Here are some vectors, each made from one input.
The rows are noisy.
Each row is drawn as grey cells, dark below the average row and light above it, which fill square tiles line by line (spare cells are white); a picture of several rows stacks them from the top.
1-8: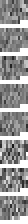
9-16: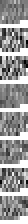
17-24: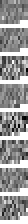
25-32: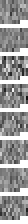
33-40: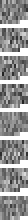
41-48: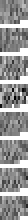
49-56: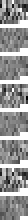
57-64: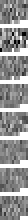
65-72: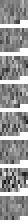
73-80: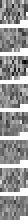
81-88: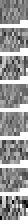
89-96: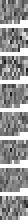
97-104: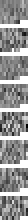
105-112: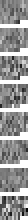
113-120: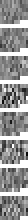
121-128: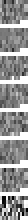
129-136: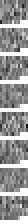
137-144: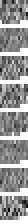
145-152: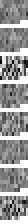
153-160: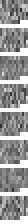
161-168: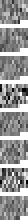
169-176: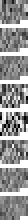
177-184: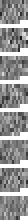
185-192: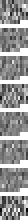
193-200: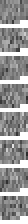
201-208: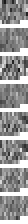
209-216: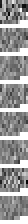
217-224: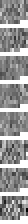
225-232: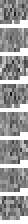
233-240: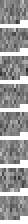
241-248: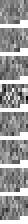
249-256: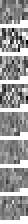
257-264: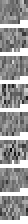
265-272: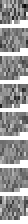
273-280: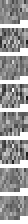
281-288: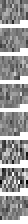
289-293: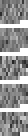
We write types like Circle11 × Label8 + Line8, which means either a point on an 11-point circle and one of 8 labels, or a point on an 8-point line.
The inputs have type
Bool × Bool × Bool × Bool + Line4 × Line6 + Line11.
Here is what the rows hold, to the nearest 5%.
About 20% of them hold a point on a 4-point line and a point on a 6-point line. About 25% of them hold a point on an 11-point line. The rest hold four true/false values.
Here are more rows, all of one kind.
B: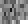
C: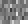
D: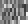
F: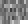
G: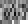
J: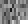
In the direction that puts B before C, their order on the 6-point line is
G, B, J, C, F, D.
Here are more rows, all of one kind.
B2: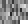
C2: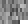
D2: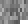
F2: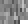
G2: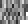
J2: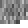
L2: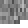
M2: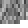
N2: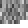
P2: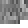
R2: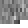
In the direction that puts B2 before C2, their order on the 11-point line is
G2, J2, R2, L2, F2, N2, B2, C2, D2, M2, P2.
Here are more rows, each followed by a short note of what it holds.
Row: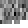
a point on a 4-point line and a point on a 6-point line
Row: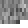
a point on an 11-point line
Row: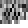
a point on a 4-point line and a point on a 6-point line
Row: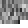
a point on an 11-point line
